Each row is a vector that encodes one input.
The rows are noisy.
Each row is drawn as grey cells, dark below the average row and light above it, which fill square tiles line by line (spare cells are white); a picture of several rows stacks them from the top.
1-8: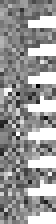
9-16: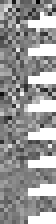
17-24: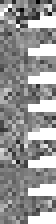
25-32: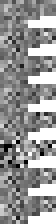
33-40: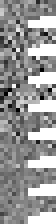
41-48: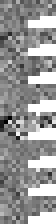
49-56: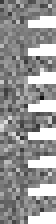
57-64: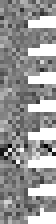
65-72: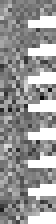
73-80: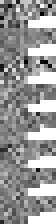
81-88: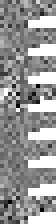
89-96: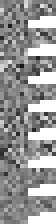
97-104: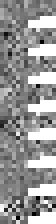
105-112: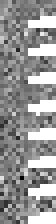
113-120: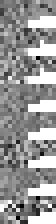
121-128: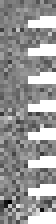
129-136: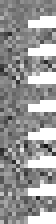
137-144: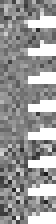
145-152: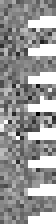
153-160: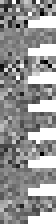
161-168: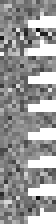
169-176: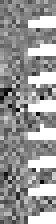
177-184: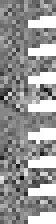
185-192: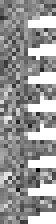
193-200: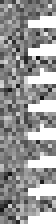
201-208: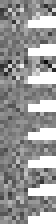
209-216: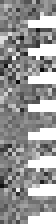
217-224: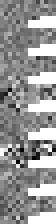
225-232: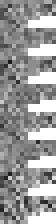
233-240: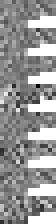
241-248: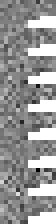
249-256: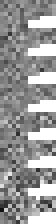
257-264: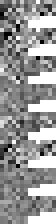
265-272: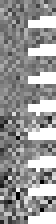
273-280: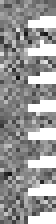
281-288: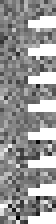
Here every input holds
a point on a 6-point circle, together with either a point on a 5-point line, or a point on a 19-point line.
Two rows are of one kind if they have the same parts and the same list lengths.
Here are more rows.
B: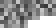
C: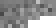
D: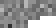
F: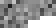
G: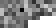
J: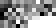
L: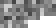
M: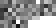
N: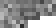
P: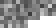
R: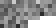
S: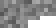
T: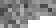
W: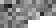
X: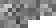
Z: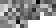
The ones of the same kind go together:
B, C, D, F, J, L, P, R, S, T, W, X, Z
G, M, N

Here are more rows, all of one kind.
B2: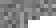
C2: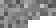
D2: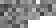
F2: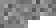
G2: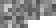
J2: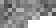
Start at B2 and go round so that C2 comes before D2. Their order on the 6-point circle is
B2, F2, C2, G2, J2, D2.
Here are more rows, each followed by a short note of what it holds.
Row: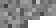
a point on a 6-point circle and a point on a 5-point line
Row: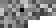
a point on a 6-point circle and a point on a 5-point line
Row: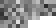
a point on a 6-point circle and a point on a 19-point line
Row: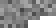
a point on a 6-point circle and a point on a 5-point line
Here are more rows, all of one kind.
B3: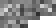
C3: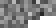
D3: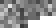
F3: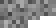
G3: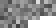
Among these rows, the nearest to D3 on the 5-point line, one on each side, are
F3 and G3.
